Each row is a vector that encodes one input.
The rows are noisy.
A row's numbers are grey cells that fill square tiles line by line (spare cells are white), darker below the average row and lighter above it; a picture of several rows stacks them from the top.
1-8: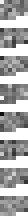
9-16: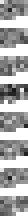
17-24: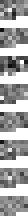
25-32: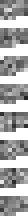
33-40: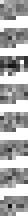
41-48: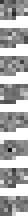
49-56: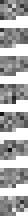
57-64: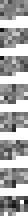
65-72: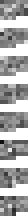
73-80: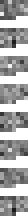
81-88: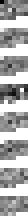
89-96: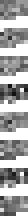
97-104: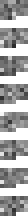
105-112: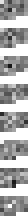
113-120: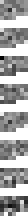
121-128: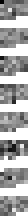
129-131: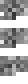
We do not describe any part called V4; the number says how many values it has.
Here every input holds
a list of up to two items, each a true/false value and a value of V4.
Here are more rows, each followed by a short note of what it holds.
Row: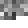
a list of one item
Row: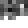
the empty list
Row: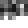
the empty list
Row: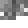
a list of one item
